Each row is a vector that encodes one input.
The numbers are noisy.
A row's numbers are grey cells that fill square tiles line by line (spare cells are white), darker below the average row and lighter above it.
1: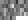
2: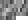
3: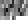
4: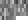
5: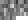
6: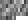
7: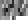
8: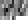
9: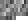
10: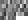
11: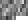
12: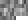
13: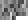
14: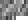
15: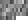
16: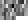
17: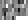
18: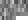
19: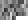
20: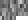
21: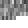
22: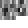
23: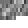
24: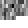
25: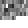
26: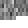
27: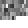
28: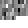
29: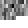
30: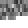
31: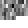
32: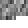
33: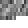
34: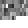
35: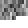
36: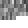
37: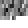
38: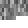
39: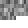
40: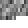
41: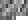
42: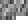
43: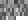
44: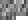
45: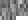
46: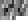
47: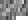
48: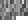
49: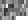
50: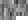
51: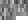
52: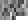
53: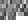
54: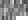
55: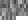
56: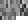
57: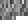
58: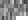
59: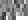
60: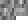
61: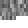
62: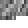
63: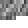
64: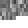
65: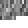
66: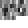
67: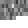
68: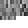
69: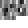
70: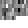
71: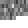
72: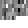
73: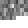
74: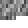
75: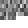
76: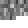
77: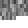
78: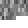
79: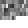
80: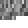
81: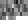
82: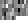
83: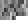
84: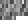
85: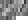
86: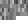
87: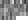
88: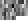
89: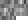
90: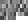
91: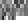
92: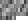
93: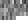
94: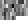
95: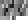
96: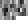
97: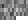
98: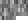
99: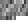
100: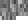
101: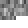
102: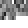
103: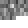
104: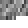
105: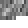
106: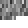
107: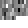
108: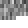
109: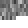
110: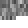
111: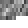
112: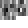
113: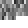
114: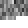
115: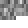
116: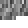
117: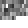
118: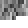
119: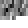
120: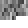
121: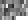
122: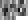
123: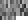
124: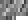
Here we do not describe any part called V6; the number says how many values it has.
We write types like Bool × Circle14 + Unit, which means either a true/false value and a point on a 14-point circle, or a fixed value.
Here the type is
(Label5 + Line4) × Line4 + V6.
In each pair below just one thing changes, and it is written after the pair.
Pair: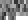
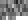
the place on the 4-point line
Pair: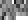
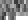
the label
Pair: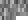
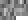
the label
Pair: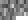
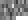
the place on the 4-point line
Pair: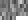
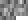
the label
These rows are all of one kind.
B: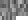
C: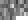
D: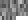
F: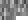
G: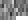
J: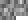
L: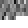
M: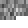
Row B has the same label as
D and L.
